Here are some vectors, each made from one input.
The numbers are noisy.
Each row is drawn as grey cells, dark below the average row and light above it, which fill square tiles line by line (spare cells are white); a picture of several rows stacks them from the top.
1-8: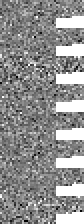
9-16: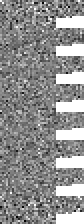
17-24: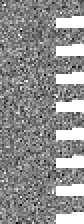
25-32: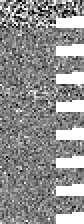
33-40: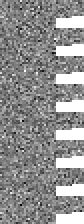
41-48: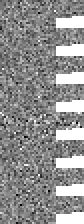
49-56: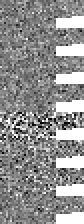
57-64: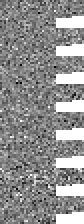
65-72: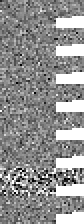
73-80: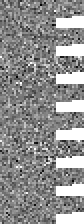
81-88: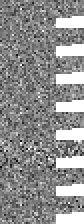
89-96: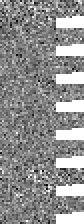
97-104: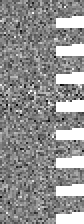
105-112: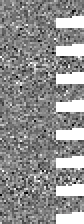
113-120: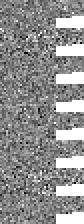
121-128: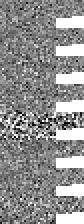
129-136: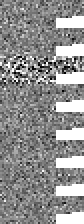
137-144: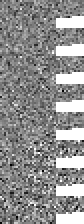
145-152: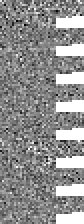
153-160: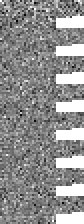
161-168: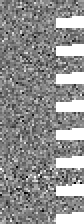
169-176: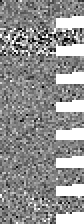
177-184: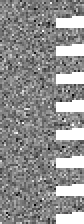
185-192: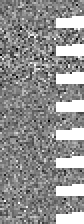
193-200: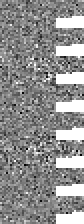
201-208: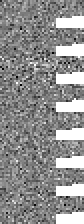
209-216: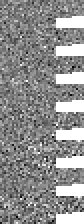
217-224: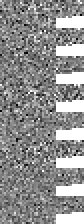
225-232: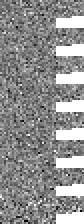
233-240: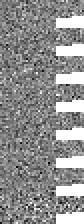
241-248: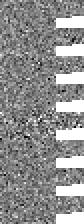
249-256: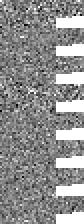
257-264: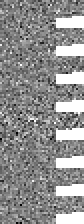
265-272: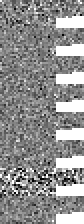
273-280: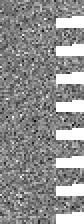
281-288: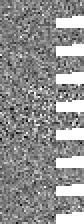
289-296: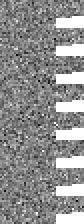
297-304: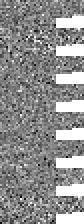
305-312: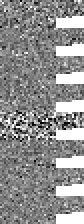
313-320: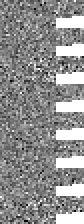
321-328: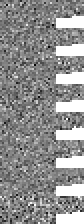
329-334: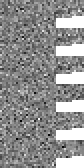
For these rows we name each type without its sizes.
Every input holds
a list of items, each a point on a line and three true/false values.
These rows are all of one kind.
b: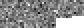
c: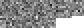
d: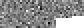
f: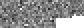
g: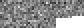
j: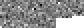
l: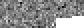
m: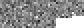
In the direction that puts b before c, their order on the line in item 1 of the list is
b, j, f, g, l, d, c, m.
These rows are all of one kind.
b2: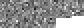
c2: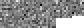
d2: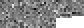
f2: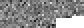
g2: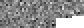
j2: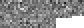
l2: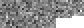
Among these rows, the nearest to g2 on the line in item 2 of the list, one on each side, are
b2 and j2.
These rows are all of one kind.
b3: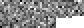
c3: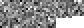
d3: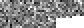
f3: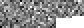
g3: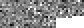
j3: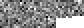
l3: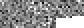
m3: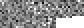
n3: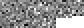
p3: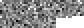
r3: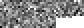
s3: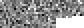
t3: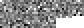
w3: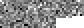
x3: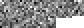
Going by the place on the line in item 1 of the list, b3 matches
c3, f3, j3 and x3.
